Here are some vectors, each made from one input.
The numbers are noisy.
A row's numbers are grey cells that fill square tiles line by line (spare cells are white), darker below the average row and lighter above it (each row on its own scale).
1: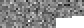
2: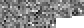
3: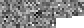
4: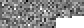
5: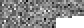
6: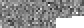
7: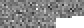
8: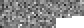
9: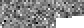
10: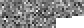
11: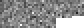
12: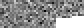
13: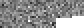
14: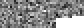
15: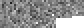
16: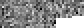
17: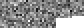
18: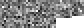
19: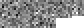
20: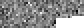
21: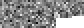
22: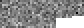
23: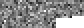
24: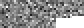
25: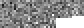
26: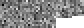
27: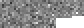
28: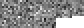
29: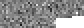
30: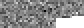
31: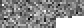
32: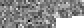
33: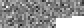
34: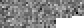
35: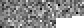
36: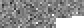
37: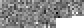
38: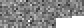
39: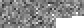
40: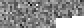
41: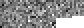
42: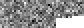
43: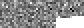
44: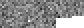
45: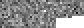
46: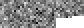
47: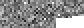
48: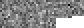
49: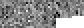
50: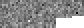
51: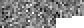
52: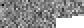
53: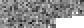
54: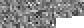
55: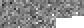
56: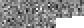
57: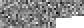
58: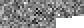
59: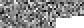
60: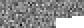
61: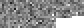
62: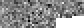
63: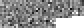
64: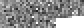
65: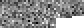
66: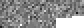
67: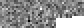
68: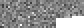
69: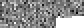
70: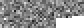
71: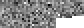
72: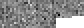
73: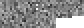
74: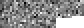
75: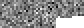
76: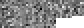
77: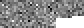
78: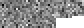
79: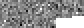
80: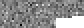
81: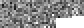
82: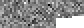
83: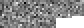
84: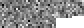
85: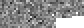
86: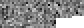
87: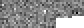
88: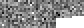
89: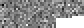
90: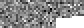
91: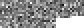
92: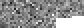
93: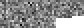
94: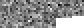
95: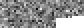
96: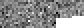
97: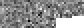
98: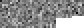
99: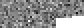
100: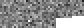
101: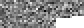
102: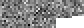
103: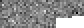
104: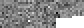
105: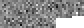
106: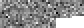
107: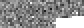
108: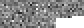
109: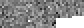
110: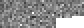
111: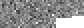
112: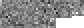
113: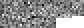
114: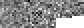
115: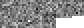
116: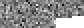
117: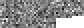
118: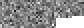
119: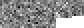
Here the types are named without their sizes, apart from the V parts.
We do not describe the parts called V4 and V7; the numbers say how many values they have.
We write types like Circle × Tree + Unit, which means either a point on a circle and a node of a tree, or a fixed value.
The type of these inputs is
(Bool × Circle + Unit) × V4 × V7.
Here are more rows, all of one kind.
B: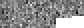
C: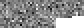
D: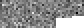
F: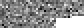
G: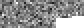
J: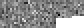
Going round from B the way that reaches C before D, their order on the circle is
B, G, C, F, J, D.
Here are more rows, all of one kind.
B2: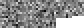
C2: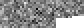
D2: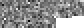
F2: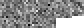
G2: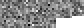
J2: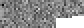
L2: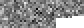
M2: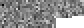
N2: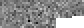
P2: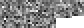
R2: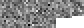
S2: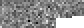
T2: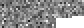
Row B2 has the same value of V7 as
J2 and M2.
